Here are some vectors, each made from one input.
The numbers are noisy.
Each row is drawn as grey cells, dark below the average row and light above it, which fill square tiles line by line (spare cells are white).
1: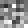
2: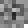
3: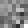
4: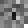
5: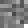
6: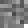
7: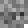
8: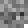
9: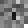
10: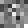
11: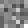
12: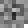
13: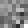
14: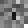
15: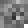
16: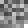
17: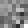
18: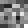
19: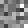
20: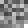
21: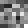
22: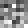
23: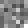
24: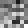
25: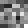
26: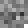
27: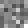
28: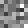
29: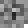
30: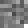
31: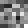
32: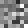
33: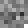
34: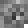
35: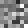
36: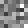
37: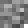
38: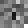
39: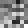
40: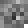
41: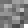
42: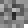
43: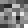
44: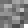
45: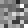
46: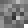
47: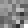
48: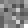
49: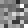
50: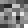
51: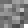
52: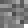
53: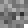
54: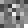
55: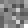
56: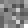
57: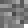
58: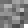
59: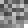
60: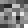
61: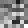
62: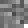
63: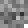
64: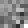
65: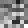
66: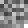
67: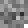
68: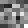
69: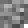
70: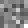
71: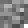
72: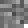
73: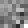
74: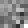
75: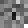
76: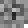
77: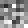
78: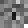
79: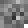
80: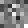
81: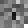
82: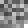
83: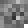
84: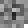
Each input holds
either a point on a 7-point line, or three true/false values.
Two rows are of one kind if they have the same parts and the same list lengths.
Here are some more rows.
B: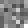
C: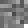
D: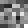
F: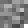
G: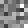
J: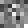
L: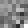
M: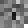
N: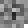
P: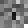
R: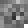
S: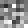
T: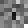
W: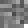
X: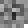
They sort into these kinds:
B, C, F, L, M, N, P, R, T, W, X
D, G, J, S

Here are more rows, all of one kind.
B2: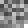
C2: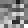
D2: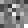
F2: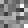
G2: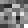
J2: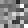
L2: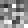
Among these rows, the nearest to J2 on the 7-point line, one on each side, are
C2 and F2.
